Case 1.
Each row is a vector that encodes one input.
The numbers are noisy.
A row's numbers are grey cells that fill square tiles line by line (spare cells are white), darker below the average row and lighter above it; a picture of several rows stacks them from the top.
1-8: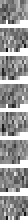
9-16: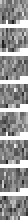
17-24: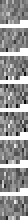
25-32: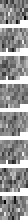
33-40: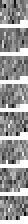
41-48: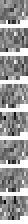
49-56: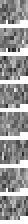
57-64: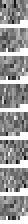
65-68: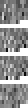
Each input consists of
a node of a 14-node tree.
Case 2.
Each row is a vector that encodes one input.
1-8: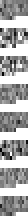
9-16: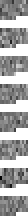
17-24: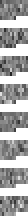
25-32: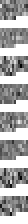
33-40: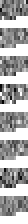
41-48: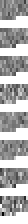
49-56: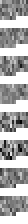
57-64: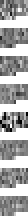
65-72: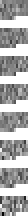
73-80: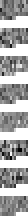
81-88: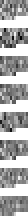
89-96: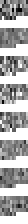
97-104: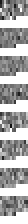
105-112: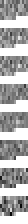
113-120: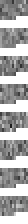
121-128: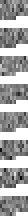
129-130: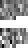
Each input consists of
either a fixed value, or four true/false values.
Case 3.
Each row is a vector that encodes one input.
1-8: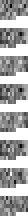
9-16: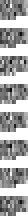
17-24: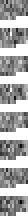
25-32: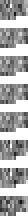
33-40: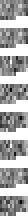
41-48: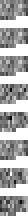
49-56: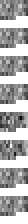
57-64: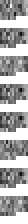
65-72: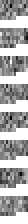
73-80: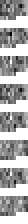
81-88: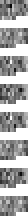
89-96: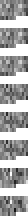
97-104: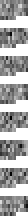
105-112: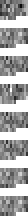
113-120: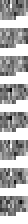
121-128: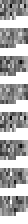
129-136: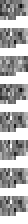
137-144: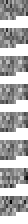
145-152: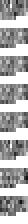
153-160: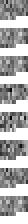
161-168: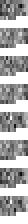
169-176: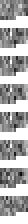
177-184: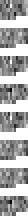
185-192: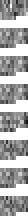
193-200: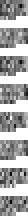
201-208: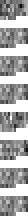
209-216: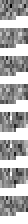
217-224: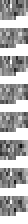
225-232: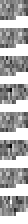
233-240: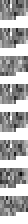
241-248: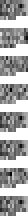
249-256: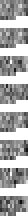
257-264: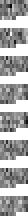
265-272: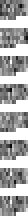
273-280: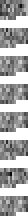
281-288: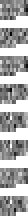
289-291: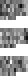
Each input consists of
a point on a 9-point line.
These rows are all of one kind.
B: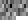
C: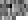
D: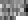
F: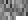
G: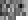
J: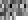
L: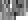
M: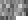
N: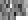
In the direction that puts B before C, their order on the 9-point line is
D, M, F, B, J, C, G, N, L.
